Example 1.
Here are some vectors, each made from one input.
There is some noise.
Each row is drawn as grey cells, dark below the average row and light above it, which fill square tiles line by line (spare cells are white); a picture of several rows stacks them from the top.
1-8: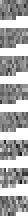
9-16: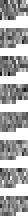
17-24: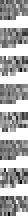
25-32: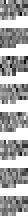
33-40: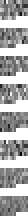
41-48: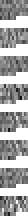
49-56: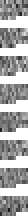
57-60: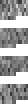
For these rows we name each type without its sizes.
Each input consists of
a point on a line.
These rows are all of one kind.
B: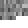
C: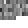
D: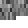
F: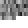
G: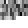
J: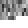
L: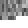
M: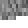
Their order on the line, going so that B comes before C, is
J, L, B, C, D, M, F, G.
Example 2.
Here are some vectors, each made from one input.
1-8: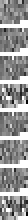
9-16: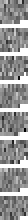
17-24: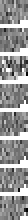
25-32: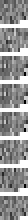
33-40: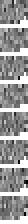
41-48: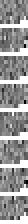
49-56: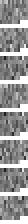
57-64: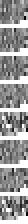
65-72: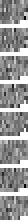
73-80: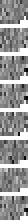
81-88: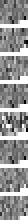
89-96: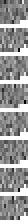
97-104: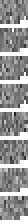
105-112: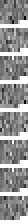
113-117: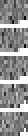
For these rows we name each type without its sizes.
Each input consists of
either a fixed value, or four true/false values.
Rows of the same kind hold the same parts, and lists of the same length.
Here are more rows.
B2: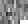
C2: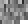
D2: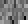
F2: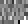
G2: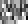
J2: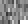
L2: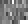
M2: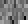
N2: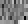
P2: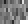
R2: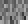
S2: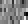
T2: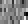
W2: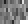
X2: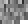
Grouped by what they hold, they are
B2, C2, D2, F2, J2, L2, M2, N2, P2, R2, S2, T2, W2, X2
G2

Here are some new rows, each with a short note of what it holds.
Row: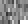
four true/false values
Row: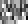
a fixed value
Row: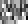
a fixed value
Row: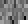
four true/false values
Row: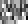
a fixed value
